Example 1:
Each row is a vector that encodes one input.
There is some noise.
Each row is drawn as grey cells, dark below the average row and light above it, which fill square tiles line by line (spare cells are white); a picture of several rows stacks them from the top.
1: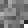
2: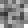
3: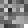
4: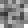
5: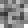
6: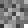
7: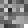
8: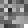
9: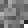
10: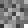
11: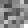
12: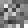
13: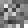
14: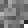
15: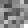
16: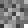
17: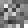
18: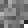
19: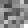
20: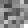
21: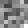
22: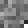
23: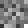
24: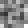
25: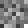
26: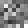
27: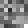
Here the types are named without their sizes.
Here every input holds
a label.
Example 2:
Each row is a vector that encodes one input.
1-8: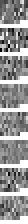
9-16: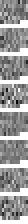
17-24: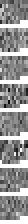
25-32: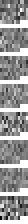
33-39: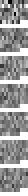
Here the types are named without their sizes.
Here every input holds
either a fixed value, or a node of a tree.
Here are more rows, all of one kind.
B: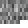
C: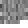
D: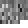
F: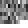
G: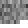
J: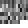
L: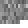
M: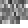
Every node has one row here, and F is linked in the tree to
G.
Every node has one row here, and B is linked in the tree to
J and L.
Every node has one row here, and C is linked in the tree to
D.
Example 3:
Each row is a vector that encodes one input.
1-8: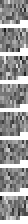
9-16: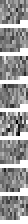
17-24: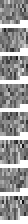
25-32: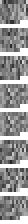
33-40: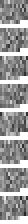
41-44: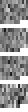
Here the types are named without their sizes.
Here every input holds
three true/false values.
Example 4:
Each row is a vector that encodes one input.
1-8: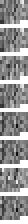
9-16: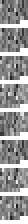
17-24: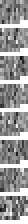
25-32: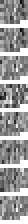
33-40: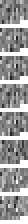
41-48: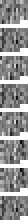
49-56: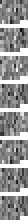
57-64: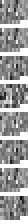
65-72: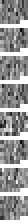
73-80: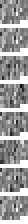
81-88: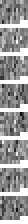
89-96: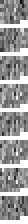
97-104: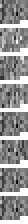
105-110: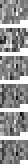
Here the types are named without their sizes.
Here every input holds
either a fixed value, or three true/false values.
